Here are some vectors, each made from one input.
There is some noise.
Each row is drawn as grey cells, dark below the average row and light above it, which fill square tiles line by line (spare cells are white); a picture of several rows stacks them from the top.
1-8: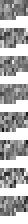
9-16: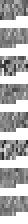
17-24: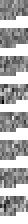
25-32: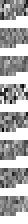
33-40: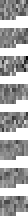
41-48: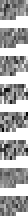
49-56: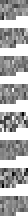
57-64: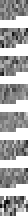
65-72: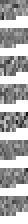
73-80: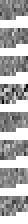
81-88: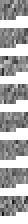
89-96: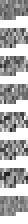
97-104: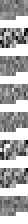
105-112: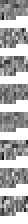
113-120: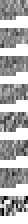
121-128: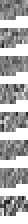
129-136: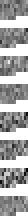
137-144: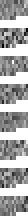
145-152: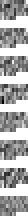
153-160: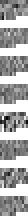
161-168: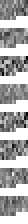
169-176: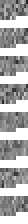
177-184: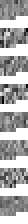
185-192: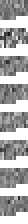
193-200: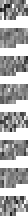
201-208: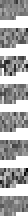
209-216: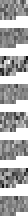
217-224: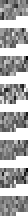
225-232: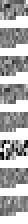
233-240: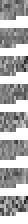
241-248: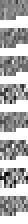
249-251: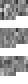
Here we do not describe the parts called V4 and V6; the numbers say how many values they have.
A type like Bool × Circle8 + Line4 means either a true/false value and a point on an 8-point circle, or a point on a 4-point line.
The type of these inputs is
(Bool × Circle10 + V6) × V4.
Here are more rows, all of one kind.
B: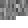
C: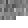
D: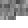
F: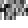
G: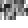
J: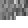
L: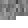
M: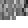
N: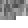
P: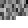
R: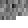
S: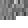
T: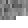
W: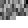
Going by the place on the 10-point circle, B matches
C, R and S.
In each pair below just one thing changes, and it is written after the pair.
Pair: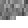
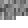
the place on the 10-point circle
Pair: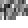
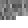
the value of V4
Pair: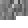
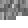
the true/false value
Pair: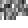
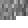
the place on the 10-point circle
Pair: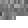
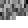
the true/false value
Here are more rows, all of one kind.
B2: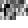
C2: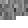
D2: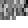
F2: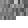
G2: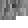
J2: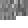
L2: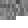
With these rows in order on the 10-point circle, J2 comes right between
C2 and L2.
